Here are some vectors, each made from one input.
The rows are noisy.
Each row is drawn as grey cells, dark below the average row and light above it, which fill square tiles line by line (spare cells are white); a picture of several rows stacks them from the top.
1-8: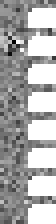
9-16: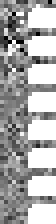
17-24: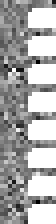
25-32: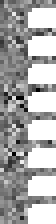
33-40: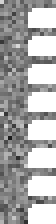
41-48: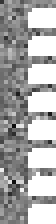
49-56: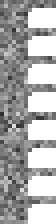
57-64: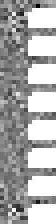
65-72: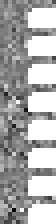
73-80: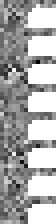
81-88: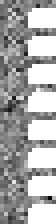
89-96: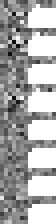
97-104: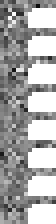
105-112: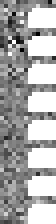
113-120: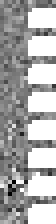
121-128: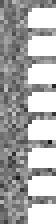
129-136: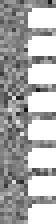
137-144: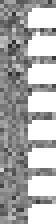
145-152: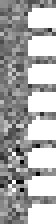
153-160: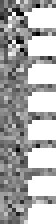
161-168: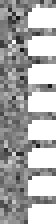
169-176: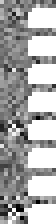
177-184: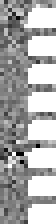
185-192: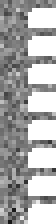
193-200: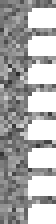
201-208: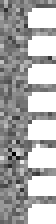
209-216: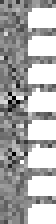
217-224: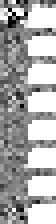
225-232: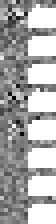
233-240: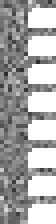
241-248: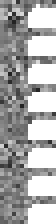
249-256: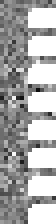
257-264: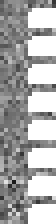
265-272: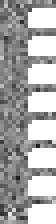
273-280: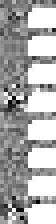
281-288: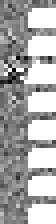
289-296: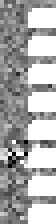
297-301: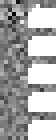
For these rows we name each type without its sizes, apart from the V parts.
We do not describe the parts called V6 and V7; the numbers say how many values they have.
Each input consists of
a value of V6, together with either a point on a circle and a true/false value, or a value of V7.
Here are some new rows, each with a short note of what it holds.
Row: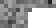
a point on a circle, a true/false value and a value of V6
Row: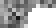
a point on a circle, a true/false value and a value of V6
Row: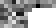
a point on a circle, a true/false value and a value of V6
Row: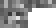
a value of V6 and a value of V7
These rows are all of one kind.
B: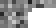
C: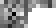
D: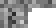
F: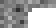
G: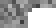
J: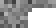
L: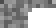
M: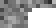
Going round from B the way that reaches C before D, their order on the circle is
B, F, J, M, C, D, G, L.
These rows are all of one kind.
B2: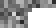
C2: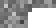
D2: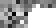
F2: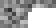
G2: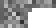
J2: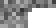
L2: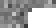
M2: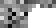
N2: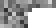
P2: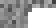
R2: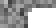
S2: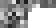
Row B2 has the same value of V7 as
D2, F2, M2 and P2.
